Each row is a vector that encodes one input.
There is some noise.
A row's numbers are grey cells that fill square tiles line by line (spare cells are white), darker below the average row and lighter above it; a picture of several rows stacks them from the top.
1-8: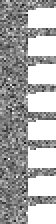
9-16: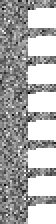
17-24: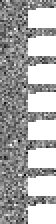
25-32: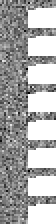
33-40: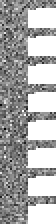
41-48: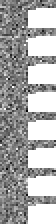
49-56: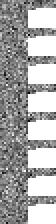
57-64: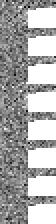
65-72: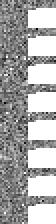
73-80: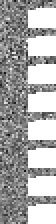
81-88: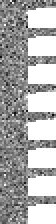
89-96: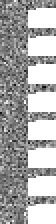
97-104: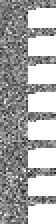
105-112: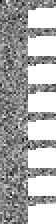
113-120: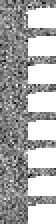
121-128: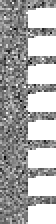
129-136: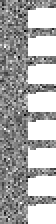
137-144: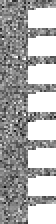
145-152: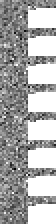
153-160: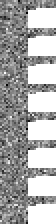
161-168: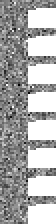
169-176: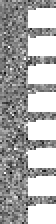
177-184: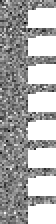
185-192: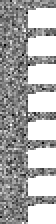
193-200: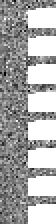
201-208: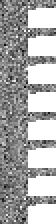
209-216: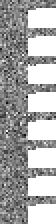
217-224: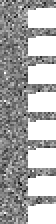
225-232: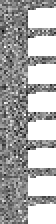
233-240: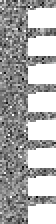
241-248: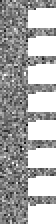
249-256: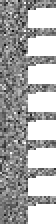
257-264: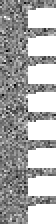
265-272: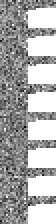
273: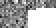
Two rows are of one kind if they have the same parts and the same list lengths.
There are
2 kinds of row.
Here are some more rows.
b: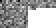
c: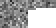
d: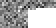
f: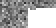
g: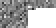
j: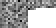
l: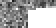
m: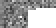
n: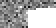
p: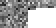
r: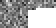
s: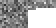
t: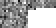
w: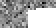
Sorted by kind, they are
b, c, d, f, m, n, t, w
g, j, l, p, r, s

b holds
two labels (each one of 8) and a point on each of two 9-point lines.
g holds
four labels (each one of 8) and a point on each of two 9-point lines.
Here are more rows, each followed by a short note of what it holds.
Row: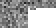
two labels (each one of 8) and a point on each of two 9-point lines
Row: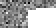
two labels (each one of 8) and a point on each of two 9-point lines
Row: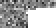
four labels (each one of 8) and a point on each of two 9-point lines
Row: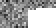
two labels (each one of 8) and a point on each of two 9-point lines
